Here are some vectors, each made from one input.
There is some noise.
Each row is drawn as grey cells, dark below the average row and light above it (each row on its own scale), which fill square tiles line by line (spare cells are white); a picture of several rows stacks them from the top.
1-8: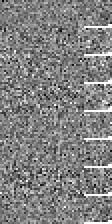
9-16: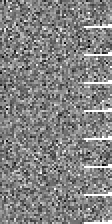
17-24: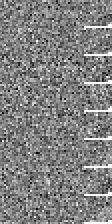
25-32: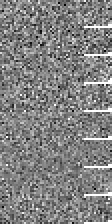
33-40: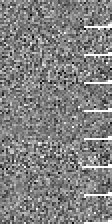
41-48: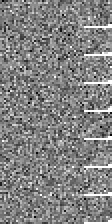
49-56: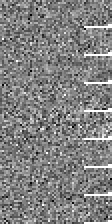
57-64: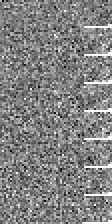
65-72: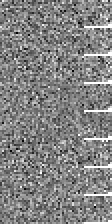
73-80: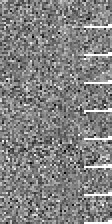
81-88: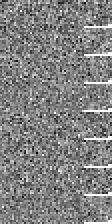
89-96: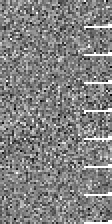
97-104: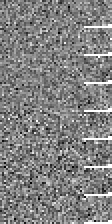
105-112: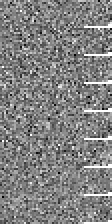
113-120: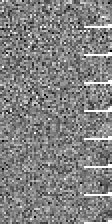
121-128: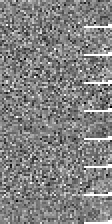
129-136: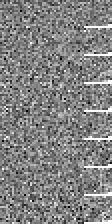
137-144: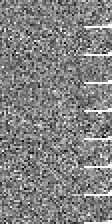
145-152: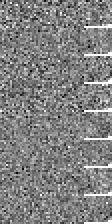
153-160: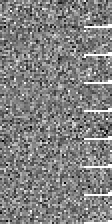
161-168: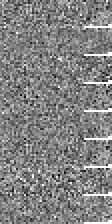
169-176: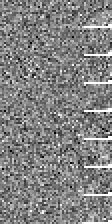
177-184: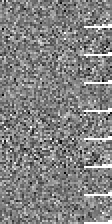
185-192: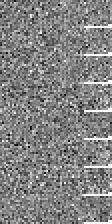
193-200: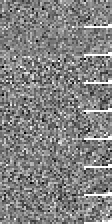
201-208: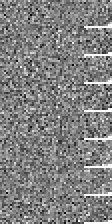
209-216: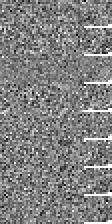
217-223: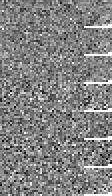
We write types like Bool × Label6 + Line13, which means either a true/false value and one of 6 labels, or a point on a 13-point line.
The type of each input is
Bool × (Line6 + Line8).
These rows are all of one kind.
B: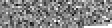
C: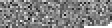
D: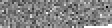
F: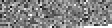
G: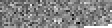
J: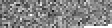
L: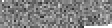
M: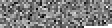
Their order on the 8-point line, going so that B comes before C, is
G, J, F, B, L, C, D, M.
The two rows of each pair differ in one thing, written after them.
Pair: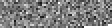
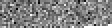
the true/false value
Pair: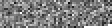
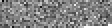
the place on the 8-point line
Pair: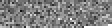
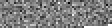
the true/false value
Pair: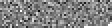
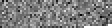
the place on the 8-point line
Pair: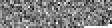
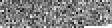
the true/false value
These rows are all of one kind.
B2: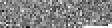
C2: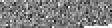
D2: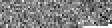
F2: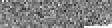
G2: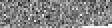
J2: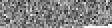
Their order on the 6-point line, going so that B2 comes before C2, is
J2, G2, B2, D2, F2, C2.
